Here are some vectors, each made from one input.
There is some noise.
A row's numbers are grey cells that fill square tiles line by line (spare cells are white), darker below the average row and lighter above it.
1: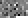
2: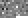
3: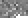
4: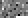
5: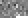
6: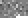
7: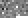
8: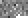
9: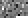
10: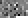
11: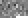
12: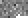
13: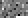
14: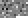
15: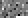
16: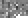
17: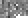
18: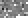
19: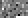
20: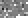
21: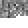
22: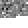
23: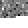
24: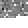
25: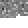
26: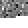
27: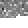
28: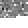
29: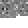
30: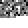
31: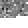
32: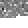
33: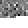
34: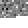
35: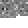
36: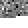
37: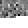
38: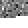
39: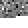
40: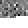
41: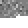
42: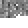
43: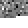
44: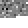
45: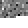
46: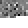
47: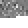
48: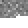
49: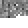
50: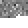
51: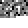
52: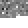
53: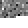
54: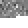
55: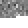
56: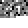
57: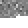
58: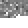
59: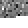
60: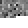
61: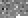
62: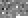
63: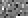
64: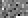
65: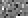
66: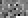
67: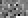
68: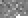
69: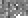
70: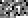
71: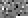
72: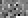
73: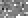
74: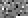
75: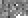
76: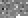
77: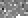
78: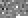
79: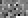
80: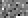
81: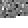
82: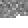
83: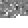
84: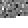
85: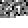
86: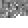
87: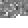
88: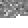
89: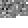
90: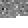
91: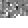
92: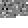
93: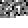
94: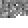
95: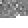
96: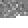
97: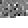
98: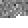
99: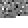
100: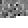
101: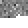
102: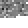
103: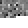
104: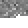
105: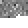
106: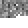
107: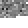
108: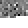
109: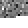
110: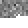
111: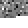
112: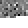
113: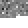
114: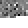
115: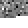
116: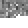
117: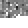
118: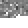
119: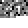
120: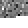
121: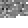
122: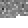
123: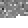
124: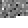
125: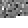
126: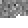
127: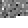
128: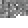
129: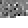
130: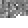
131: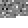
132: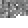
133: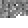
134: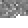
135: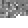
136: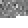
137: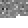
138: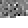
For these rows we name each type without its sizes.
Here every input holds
a list of points on a line.
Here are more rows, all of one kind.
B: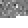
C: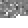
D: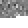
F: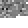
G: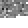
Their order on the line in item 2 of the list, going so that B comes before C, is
B, D, F, G, C.
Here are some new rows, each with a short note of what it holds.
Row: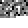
the empty list
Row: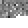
a list of two items
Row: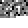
the empty list
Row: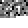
the empty list
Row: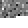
a list of one item
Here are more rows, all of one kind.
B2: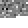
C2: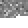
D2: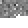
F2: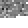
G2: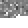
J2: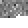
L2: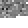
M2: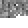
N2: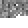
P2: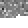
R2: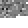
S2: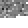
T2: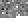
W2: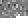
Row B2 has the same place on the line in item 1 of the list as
F2, L2, R2 and S2.
